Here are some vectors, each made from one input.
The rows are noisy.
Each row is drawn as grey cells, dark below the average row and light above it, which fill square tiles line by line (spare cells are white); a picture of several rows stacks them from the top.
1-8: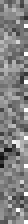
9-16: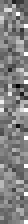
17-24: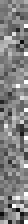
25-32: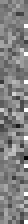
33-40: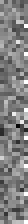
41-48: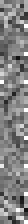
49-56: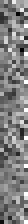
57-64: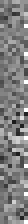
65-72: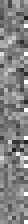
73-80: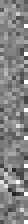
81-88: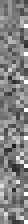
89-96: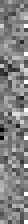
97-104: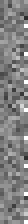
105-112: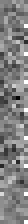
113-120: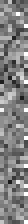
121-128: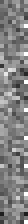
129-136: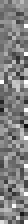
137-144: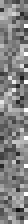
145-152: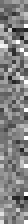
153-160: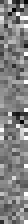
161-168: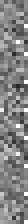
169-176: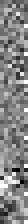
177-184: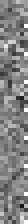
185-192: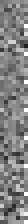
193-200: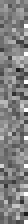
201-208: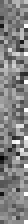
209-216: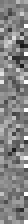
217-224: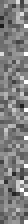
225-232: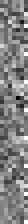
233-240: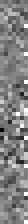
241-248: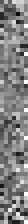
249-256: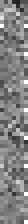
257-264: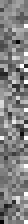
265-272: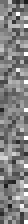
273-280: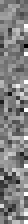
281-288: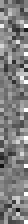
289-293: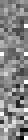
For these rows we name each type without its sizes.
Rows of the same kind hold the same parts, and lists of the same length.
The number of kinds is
3.
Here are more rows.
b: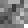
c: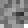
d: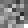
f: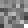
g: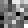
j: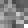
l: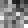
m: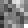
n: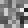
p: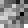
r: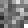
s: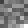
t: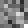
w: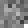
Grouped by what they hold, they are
b, n
c, d, g, p, r, t, w
f, j, l, m, s

